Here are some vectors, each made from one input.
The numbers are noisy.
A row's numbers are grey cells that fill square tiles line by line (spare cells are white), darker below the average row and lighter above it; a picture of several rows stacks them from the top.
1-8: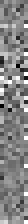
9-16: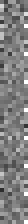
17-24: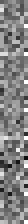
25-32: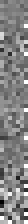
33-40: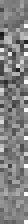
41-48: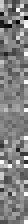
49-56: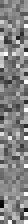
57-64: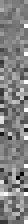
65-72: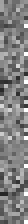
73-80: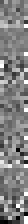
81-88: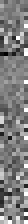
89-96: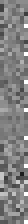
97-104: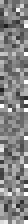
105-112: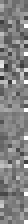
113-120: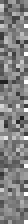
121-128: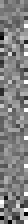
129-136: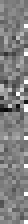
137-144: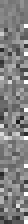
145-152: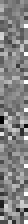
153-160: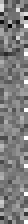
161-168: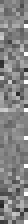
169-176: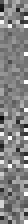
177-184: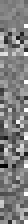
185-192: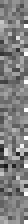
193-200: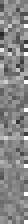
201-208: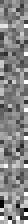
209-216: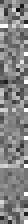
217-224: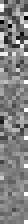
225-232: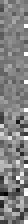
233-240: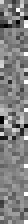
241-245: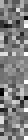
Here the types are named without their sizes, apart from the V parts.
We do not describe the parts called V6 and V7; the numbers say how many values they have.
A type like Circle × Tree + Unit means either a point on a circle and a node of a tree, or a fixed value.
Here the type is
Bool × Bool × Bool × (Tree + Unit) × V6 × V7.
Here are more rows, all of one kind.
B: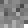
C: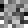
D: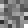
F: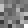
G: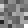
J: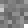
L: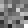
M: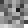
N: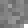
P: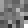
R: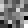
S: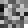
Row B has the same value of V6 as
P and S.
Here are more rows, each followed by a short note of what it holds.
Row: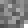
three true/false values, a value of V6 and a value of V7
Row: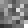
a node of a tree, three true/false values, a value of V6 and a value of V7
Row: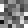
three true/false values, a value of V6 and a value of V7
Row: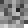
three true/false values, a value of V6 and a value of V7
